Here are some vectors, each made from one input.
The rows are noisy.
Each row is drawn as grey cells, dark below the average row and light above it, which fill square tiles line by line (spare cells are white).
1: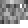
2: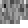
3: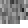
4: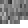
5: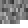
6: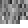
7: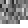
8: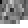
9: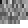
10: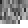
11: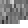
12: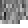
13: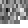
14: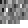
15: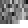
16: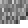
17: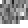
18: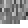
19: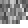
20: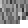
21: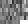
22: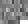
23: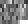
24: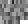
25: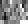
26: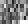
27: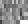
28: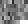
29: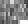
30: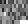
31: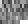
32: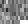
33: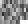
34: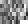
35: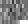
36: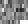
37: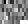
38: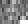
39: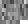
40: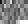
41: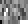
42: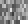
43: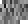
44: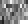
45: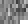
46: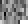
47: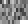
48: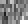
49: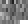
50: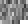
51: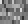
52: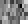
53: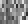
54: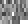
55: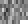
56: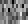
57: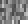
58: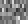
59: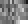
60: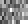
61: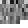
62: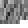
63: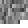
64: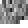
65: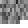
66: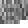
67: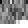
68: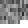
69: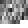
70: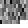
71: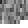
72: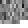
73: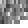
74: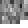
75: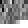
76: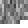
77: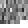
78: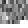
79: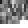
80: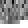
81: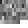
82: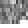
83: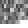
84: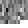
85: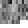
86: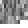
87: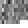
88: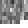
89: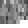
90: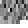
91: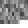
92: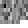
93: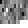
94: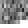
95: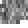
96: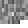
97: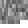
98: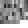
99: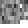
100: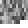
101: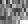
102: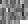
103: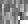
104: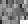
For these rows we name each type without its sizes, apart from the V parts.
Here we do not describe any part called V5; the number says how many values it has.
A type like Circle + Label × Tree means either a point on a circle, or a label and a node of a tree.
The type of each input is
(Bool × Bool × Bool + Unit) × Label × V5.
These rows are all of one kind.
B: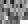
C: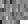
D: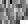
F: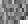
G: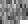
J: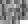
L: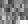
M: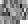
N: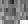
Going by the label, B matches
C, D and G.
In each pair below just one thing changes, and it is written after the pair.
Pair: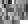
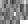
the value of V5
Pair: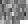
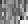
the value of V5
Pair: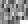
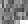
one of the three true/false values
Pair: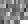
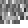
one of the three true/false values
